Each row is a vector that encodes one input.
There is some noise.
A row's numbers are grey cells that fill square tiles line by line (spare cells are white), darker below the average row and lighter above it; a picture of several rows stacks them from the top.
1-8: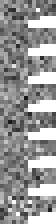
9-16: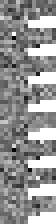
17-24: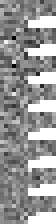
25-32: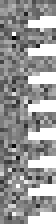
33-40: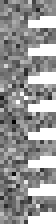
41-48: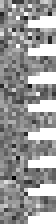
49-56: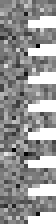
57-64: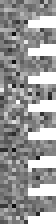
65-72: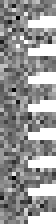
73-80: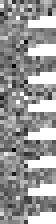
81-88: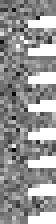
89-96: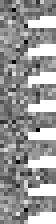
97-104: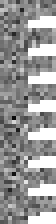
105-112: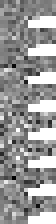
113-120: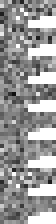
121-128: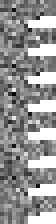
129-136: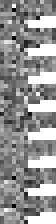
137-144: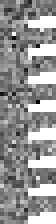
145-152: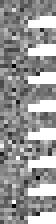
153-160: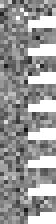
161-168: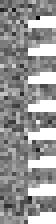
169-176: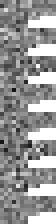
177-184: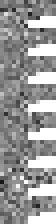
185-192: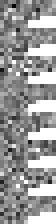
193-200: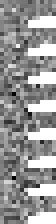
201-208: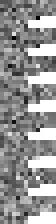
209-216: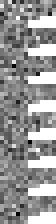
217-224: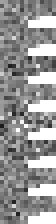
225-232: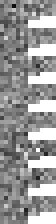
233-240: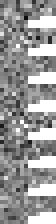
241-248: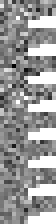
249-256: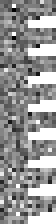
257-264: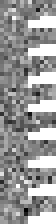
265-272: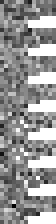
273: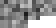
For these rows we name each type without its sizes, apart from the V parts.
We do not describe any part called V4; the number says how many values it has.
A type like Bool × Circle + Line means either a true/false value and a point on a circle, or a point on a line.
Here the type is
Line × List(Line + V4).
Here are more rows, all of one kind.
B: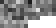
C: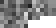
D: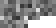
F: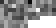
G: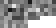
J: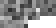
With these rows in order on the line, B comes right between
F and J.
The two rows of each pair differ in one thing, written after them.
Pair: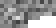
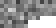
the value of V4 in item 1 of the list
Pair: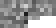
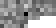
the value of V4 in item 1 of the list
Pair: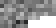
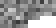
the value of V4 in item 1 of the list
